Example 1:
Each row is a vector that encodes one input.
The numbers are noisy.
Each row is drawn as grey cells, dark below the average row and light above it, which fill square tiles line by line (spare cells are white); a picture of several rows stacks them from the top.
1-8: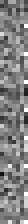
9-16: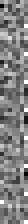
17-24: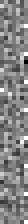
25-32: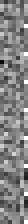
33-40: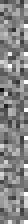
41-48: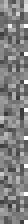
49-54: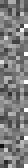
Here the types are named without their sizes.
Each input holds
a point on a line and a true/false value.
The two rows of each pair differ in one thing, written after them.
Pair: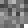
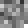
the true/false value
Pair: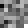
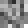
the true/false value
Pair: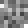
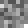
the place on the line
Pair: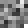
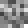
the true/false value
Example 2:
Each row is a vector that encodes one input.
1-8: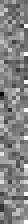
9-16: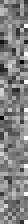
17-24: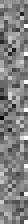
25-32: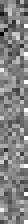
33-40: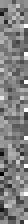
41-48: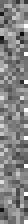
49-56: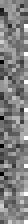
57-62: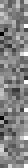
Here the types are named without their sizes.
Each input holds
a point on a line and four true/false values.
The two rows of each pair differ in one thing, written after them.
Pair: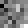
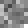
the place on the line
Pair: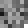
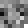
one of the four true/false values
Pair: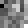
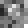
the place on the line
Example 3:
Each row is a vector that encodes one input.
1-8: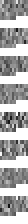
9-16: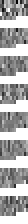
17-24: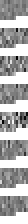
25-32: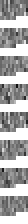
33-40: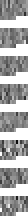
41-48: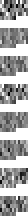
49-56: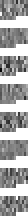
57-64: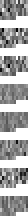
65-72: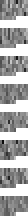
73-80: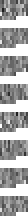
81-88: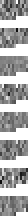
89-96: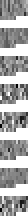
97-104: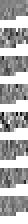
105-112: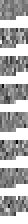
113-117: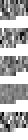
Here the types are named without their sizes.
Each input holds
a list of points on a line.
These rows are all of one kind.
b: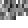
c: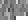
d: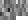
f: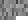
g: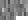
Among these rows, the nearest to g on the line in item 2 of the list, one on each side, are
b and d.
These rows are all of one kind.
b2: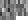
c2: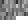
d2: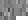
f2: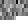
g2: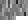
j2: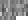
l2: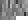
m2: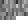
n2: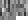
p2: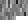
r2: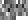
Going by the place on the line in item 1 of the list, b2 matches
c2 and m2.
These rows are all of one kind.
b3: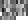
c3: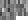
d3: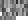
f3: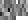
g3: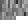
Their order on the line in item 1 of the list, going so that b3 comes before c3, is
b3, d3, f3, c3, g3.
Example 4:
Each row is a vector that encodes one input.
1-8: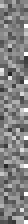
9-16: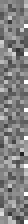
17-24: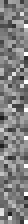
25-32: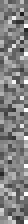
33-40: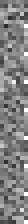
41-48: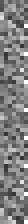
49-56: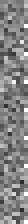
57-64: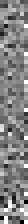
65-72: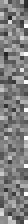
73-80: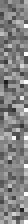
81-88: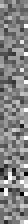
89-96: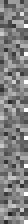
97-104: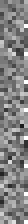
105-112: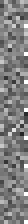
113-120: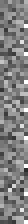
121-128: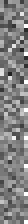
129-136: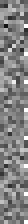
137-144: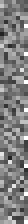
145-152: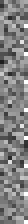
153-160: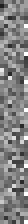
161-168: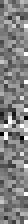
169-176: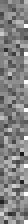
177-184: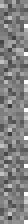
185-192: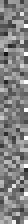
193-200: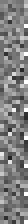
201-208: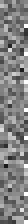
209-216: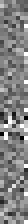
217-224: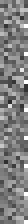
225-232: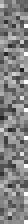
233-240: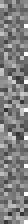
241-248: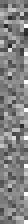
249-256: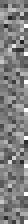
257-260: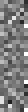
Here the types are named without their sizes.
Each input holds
a list of points on a line.
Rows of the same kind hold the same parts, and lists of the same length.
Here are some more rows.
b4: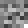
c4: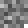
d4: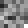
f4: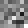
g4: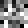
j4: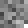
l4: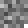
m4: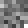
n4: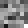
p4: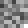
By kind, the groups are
b4, d4, f4, n4, p4
c4, j4, l4, m4
g4

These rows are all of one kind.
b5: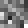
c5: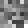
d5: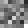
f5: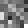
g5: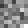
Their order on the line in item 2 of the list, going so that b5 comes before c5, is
f5, b5, c5, d5, g5.
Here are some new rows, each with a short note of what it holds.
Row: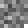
a list of one item
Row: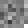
a list of one item
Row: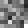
a list of two items
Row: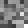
a list of one item
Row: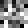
the empty list
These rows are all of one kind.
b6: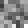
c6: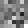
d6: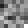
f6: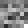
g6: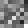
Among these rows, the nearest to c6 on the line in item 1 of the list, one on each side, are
b6 and g6.
